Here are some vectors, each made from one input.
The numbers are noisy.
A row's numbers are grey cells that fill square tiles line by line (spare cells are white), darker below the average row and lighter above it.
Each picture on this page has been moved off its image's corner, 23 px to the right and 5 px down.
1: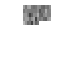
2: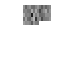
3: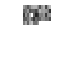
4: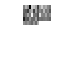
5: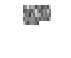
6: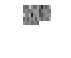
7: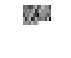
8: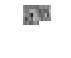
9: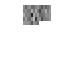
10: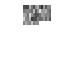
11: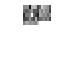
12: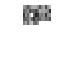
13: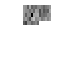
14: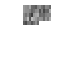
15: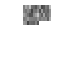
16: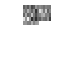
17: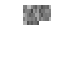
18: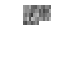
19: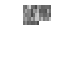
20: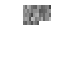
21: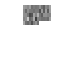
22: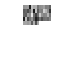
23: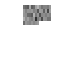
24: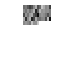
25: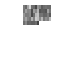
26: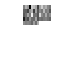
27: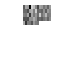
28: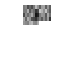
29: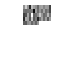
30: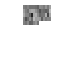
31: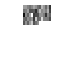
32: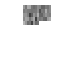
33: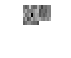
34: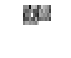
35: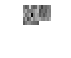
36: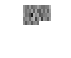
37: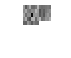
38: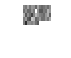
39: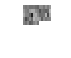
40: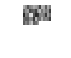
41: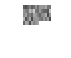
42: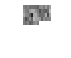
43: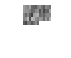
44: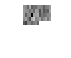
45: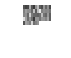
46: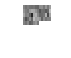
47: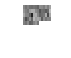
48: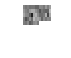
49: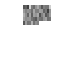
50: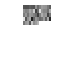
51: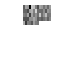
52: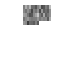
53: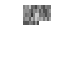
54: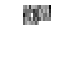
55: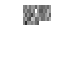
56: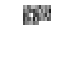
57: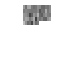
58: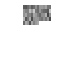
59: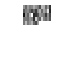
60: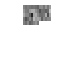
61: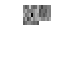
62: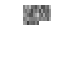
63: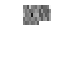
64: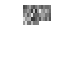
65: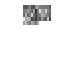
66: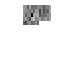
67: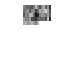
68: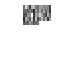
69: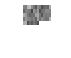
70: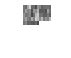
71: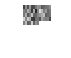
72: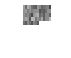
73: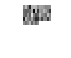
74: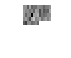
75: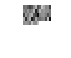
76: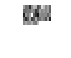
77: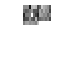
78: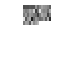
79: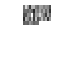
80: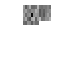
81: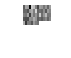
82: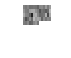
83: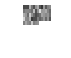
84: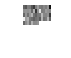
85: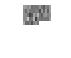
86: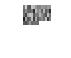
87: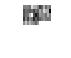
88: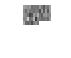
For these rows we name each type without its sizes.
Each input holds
a point on a circle, together with either a fixed value, or four true/false values.
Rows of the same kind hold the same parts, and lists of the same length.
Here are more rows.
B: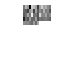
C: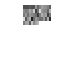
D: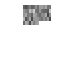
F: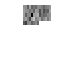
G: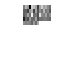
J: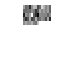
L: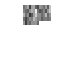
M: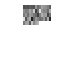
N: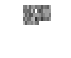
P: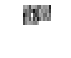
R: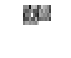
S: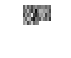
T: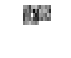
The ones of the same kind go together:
B, C, D, G, J, L, M, R
F, N, P, S, T

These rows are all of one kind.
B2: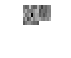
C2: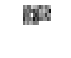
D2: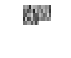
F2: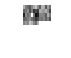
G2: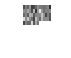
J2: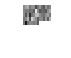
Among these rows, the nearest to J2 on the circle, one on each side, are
B2 and D2.
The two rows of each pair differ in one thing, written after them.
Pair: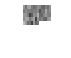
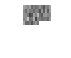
one of the four true/false values
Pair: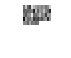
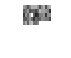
the place on the circle
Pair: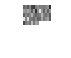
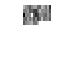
the place on the circle
